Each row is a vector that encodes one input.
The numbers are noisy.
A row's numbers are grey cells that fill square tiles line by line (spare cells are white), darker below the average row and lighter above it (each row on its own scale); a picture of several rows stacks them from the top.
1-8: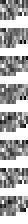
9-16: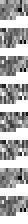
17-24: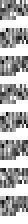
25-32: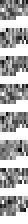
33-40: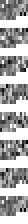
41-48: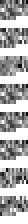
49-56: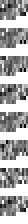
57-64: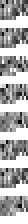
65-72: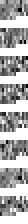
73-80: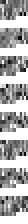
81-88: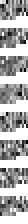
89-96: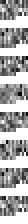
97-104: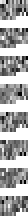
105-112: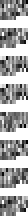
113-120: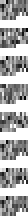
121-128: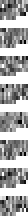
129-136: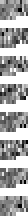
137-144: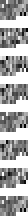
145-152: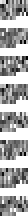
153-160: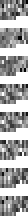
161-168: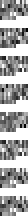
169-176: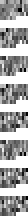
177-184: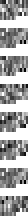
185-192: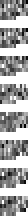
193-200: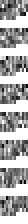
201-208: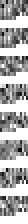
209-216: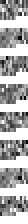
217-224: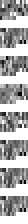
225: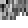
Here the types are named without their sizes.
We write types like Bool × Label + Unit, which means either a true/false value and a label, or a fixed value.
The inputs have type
Circle.
